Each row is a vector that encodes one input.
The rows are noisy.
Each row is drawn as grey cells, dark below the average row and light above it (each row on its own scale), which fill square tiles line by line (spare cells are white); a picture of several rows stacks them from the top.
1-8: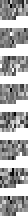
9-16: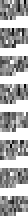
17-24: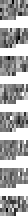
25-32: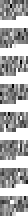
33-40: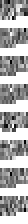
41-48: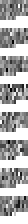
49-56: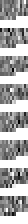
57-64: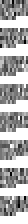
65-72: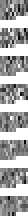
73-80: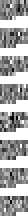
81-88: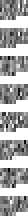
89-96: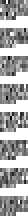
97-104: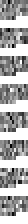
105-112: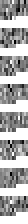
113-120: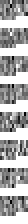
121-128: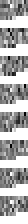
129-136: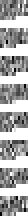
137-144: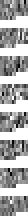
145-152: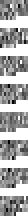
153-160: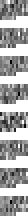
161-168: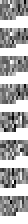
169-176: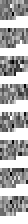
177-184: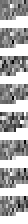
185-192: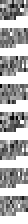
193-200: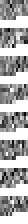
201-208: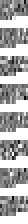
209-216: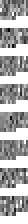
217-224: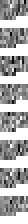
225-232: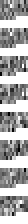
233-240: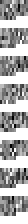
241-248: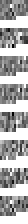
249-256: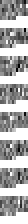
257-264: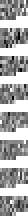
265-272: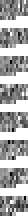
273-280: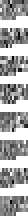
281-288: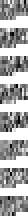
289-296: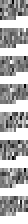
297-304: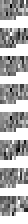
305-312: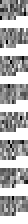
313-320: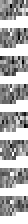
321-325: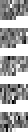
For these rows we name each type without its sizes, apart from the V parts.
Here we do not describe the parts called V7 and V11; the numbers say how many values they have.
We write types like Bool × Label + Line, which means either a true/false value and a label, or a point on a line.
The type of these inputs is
(Label + Line) × V7 + V11.
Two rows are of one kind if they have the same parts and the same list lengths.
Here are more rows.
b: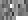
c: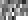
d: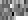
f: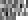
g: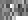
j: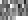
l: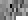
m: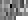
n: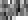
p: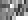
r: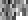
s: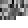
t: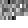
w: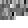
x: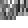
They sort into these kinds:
b, d, g, j, n, p, w, x
c, r, t
f, l, m, s

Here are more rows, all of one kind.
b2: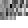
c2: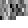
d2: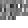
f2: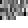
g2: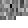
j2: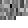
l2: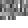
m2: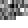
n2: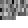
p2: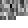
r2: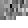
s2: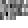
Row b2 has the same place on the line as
m2, n2 and s2.
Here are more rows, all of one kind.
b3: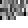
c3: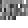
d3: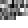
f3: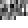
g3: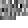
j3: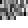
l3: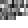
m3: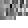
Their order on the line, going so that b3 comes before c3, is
l3, d3, b3, j3, f3, g3, c3, m3.
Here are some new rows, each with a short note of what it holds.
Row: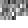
a label and a value of V7
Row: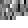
a value of V11
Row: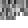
a label and a value of V7
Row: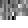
a label and a value of V7
